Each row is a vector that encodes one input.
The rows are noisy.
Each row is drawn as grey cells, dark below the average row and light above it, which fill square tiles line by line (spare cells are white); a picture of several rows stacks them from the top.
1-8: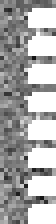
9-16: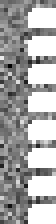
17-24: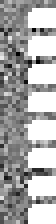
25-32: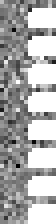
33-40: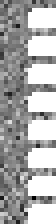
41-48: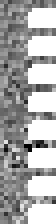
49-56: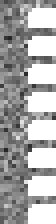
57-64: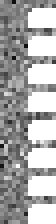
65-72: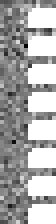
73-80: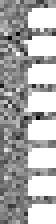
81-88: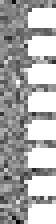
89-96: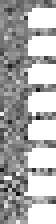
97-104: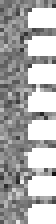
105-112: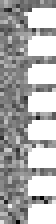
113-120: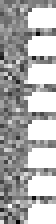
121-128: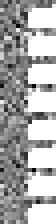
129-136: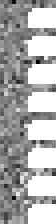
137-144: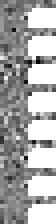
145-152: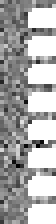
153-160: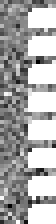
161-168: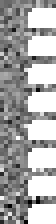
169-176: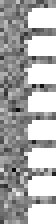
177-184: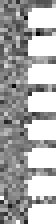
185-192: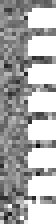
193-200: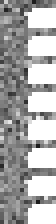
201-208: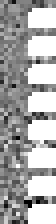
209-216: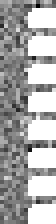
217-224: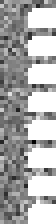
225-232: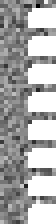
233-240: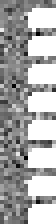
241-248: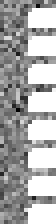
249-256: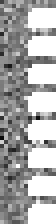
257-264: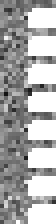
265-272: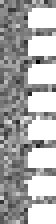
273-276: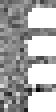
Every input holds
either a point on an 8-point circle, or one of 6 labels.
